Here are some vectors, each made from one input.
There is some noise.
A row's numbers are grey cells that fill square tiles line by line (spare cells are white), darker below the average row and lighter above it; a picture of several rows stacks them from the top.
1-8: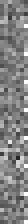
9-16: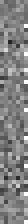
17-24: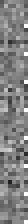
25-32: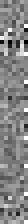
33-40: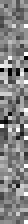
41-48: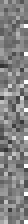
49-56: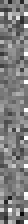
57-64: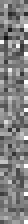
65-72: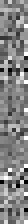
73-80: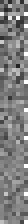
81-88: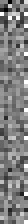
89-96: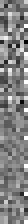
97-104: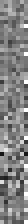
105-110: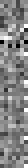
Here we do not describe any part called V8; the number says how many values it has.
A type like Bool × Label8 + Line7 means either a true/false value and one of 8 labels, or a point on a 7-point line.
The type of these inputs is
(Line5 + V8) × Line6.
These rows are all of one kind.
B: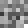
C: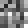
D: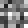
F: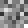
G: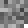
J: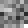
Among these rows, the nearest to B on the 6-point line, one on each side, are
C and D.
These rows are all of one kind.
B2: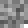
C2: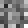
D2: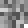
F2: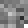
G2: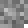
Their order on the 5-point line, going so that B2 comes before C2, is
D2, B2, G2, F2, C2.
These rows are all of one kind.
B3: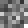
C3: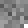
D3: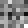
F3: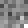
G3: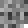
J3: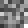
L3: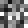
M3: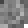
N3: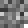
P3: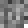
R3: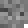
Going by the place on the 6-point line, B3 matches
C3, F3 and L3.
